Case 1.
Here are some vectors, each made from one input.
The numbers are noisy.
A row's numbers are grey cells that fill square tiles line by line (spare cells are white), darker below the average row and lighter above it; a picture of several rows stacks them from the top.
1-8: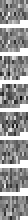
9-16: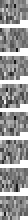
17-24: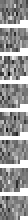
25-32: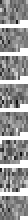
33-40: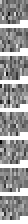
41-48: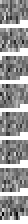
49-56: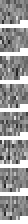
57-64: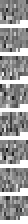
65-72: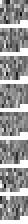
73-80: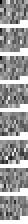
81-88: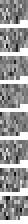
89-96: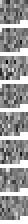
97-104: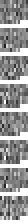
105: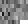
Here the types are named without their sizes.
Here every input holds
either a point on a circle and a true/false value, or a fixed value.
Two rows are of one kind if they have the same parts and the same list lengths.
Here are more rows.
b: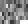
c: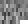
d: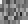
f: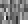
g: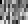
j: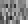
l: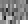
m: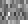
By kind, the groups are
b, c, d, f, j, l, m
g

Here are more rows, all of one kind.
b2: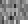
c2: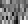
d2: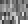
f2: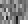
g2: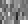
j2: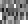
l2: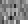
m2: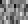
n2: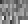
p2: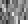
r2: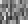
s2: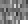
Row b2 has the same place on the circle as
l2 and m2.
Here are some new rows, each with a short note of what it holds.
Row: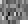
a point on a circle and a true/false value
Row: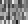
a fixed value
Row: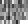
a fixed value
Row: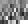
a point on a circle and a true/false value
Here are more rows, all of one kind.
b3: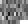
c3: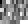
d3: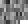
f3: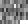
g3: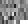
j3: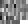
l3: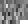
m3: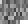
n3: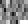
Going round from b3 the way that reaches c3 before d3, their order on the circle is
b3, j3, g3, l3, n3, c3, f3, d3, m3.
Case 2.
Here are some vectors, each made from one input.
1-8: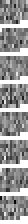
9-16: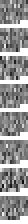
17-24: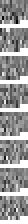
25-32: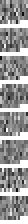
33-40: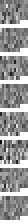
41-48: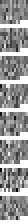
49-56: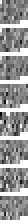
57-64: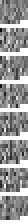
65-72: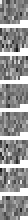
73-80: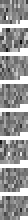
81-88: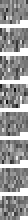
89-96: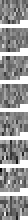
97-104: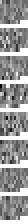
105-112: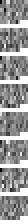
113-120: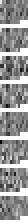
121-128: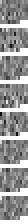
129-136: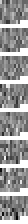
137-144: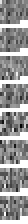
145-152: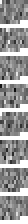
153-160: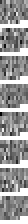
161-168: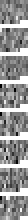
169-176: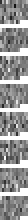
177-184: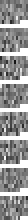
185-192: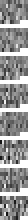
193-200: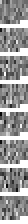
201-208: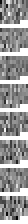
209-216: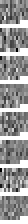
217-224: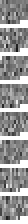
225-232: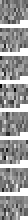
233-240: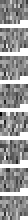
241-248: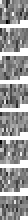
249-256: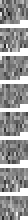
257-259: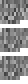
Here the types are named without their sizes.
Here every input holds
either a point on a circle and a true/false value, or a fixed value.
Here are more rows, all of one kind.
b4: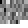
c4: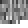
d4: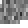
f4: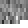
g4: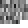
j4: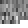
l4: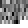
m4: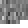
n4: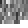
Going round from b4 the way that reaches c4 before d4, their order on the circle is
b4, c4, n4, l4, d4, m4, g4, f4, j4.
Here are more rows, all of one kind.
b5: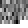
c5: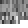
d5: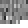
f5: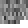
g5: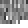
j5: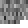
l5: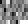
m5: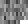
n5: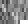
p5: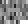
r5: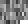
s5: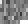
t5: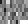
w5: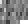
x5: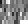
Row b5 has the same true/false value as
l5, p5, t5 and x5.
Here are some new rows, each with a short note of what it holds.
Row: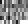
a fixed value
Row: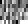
a fixed value
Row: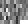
a point on a circle and a true/false value
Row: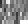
a point on a circle and a true/false value
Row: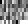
a fixed value
